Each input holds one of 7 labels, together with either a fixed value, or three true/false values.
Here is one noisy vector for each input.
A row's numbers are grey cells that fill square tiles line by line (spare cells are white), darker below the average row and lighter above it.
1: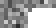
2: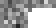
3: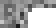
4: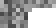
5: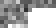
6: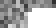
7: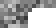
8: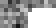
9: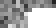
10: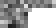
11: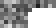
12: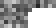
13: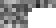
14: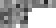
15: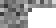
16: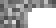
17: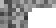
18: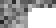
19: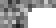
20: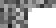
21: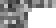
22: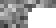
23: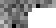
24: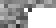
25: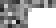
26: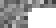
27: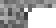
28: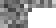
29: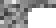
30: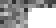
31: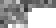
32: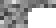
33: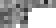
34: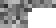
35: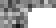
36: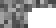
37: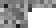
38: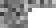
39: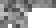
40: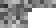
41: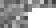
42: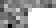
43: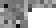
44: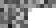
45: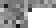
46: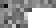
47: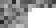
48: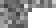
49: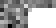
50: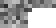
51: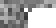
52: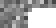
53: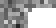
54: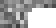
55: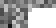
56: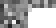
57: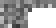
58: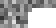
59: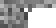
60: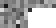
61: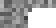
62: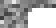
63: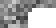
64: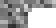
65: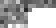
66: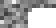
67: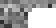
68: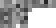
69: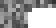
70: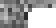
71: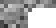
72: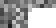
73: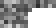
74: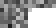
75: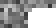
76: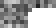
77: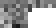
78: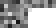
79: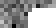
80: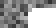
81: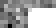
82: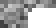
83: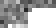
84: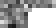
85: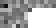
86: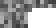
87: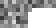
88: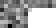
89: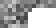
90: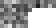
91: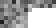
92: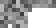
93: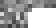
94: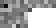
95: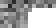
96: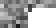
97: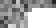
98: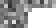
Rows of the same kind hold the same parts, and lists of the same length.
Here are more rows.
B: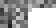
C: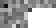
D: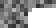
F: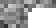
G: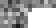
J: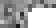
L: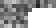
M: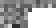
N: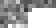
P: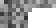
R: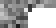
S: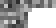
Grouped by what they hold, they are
B, C, D, F, G, J, M, P, R, S
L, N

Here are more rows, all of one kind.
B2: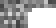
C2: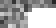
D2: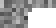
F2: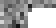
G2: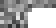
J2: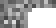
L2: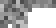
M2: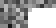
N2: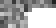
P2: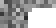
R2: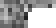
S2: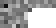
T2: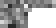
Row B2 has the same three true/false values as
C2, G2 and N2.
